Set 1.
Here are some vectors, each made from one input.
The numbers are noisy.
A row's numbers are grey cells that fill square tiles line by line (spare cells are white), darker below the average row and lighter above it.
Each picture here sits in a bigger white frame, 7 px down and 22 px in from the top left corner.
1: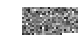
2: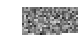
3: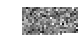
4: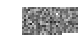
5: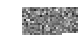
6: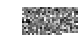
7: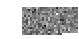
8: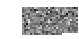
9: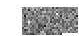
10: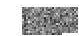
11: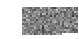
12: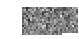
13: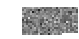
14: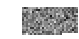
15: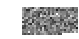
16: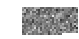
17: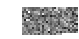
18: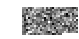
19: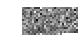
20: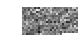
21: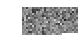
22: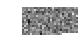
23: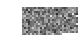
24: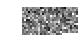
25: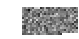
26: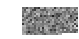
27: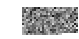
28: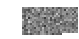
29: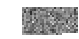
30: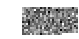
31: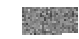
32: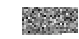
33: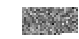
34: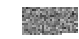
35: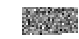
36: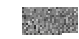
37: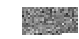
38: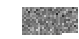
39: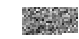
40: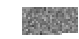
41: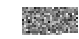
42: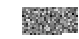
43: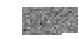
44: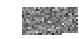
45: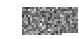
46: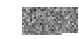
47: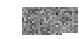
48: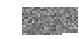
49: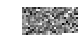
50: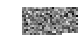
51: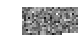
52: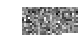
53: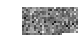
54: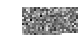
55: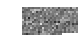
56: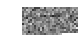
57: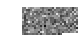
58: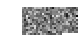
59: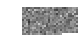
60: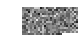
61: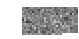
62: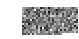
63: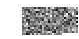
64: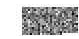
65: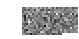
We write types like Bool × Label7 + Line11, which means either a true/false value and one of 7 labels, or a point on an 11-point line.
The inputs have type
(Bool × Bool × Bool + Unit) × Line6.
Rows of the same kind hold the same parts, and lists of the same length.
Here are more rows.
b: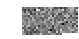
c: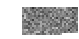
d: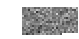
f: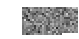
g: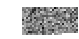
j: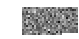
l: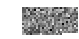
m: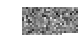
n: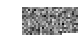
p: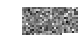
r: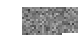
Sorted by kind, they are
b, d, f, l, n, p, r
c, g, j, m

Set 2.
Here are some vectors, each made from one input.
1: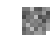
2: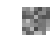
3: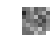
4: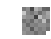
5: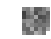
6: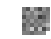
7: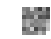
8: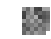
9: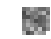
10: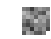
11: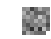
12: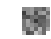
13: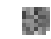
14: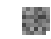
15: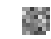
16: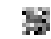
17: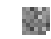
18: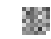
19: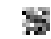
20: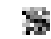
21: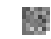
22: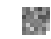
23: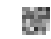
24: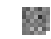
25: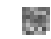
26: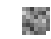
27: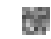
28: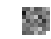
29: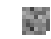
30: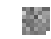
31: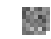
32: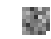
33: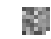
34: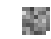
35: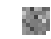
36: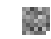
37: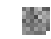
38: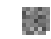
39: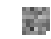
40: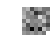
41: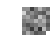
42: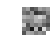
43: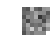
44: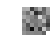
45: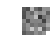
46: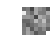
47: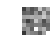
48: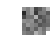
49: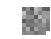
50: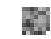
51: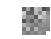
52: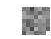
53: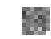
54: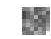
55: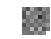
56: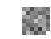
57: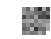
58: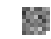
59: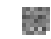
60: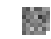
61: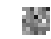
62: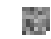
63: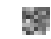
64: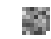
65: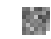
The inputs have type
List2(Line4).
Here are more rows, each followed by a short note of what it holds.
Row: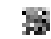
the empty list
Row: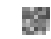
a list of one item
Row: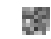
a list of one item
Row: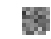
a list of one item
